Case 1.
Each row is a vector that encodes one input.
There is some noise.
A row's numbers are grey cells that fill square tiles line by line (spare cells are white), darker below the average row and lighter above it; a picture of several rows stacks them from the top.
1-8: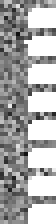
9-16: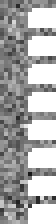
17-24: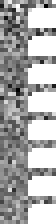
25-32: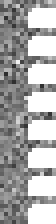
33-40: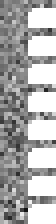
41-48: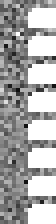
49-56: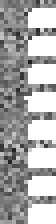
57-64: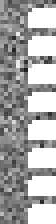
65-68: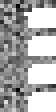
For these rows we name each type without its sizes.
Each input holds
four true/false values.
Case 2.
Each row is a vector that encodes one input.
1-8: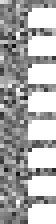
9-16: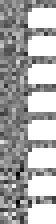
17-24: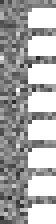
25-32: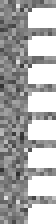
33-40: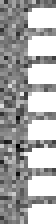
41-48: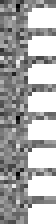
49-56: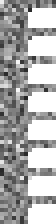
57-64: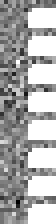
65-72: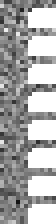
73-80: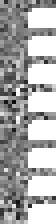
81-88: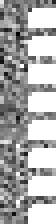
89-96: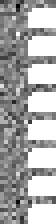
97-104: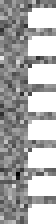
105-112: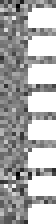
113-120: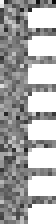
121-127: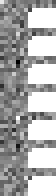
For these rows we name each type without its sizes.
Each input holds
four true/false values.
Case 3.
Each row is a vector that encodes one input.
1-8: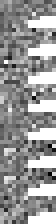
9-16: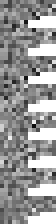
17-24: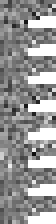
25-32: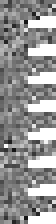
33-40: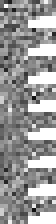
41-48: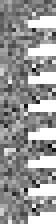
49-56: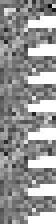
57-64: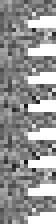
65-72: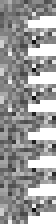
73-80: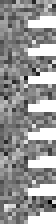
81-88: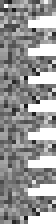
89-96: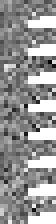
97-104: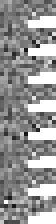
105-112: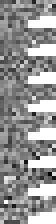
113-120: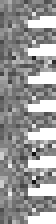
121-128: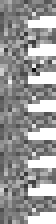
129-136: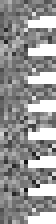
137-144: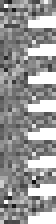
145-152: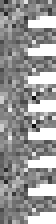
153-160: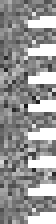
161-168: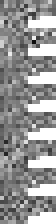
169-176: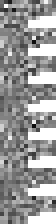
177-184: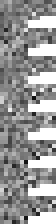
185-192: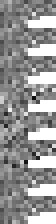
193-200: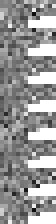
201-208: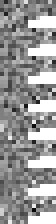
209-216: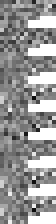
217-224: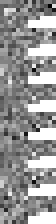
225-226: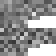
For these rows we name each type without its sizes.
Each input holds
a point on a circle.
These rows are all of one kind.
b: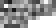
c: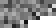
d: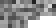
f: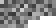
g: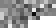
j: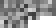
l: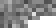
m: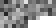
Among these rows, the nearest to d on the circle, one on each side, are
b and l.
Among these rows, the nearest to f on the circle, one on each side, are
c and l.
